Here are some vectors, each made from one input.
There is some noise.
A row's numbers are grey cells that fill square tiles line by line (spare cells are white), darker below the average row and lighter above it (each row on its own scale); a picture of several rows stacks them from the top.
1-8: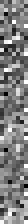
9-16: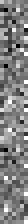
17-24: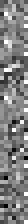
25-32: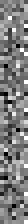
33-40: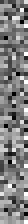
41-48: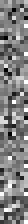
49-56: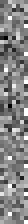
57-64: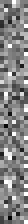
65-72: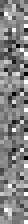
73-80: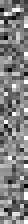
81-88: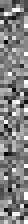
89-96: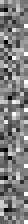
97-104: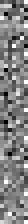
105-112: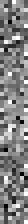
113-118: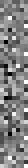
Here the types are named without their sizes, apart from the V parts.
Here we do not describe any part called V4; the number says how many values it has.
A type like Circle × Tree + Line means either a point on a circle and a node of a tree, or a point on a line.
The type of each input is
(Bool × Bool × Bool × Bool + Label) × V4.
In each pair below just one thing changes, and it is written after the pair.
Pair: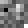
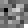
one of the four true/false values
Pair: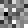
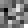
the value of V4
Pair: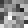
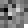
the value of V4
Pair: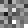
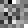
one of the four true/false values
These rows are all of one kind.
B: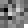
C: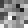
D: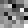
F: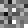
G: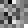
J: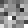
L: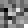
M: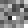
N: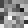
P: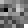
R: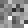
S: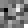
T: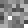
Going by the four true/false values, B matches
G and N.
